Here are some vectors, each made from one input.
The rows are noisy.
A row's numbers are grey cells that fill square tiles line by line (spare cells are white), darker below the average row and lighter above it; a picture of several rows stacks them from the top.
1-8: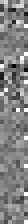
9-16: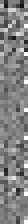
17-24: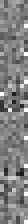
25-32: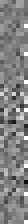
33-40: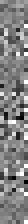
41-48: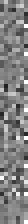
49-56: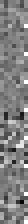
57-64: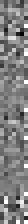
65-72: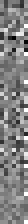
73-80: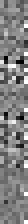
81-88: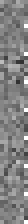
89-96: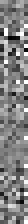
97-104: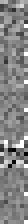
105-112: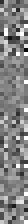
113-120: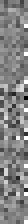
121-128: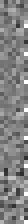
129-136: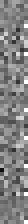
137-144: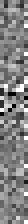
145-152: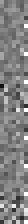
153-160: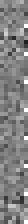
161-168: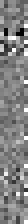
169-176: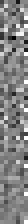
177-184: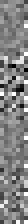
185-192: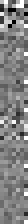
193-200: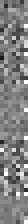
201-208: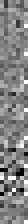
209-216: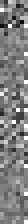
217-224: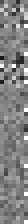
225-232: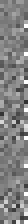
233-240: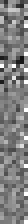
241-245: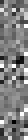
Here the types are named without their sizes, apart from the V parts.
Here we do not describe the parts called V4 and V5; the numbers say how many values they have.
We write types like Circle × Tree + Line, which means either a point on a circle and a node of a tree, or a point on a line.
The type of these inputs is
Bool × V4 + Circle × V5 + Unit.
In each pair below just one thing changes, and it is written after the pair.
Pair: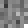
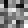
the place on the circle
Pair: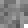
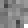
the value of V5
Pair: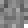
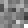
the value of V5
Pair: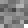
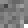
the value of V5
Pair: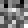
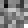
the value of V5
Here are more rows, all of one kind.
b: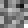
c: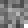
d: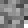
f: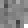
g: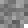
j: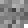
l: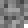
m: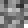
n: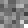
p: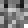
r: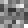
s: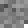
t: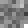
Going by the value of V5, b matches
g and p.
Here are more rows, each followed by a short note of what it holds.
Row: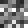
a true/false value and a value of V4
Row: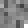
a point on a circle and a value of V5
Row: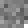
a point on a circle and a value of V5
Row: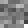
a point on a circle and a value of V5
